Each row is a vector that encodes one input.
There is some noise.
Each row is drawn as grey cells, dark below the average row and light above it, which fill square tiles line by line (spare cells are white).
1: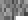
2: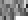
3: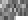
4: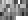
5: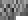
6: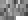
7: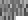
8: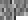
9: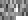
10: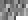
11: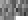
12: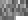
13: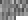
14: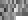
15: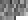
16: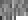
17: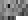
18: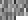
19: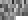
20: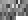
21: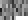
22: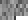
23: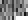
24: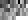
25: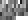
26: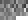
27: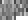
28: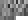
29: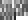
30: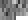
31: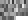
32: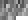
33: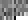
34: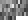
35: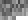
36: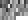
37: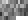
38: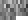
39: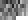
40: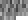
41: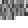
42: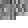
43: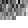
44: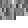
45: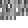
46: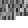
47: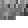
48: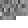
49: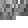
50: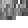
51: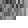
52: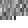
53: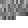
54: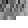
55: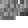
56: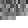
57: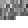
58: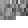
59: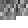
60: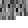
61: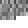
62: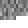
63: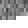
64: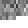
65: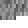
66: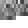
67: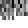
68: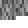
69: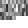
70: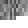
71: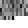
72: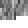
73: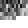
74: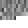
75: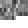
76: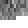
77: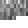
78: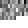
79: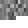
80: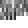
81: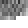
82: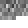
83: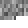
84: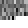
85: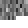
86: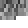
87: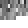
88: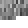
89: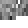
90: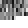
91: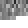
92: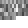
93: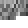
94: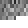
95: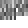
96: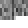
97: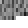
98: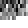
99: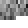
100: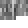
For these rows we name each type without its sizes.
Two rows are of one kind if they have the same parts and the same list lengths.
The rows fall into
2 kinds.
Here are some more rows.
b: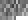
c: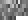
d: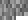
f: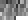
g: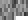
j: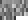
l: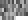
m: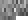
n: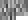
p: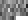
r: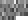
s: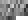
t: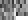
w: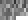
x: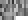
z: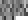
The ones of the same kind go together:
b, c, d, f, g, j, m, n, p, r, s, w, z
l, t, x

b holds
a node of a tree and a true/false value.
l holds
a true/false value.
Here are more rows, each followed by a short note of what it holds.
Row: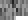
a node of a tree and a true/false value
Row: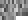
a true/false value
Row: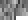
a node of a tree and a true/false value
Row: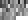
a true/false value
